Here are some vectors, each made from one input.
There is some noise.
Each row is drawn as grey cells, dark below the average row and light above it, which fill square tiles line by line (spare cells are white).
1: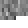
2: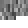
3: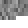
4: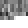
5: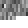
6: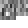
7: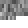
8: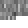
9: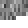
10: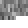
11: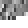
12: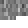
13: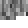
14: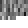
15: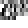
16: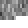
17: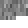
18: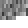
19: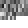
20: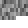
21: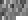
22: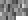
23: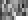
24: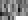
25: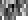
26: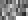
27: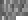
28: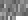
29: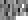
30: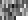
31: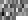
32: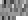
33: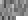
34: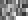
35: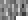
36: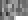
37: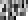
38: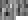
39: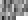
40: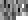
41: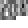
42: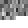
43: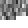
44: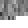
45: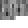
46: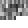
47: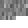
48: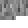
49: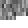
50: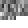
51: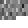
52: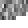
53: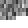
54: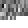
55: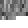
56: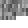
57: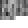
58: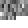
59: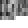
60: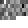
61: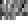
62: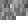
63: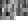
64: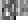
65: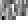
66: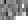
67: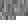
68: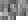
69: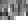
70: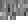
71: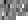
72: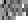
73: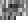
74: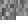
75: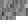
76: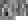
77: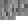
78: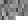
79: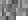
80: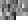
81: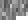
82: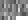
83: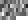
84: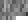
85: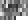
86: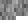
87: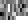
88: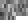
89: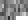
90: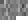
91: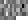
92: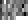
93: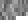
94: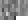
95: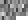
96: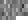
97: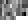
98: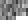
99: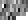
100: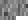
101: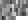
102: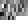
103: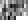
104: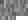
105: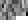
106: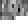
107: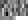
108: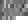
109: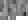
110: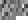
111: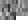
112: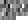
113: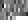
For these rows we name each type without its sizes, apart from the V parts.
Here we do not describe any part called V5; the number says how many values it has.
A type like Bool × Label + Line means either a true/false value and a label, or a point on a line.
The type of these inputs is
List(Bool × V5).
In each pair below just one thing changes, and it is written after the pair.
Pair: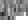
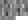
the value of V5 in item 2 of the list
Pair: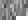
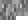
the true/false value in item 1 of the list
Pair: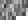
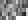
the true/false value in item 2 of the list
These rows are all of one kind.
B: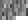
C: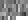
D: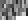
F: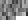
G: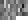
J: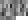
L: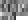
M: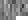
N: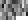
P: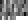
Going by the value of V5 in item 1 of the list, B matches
C, F and M.
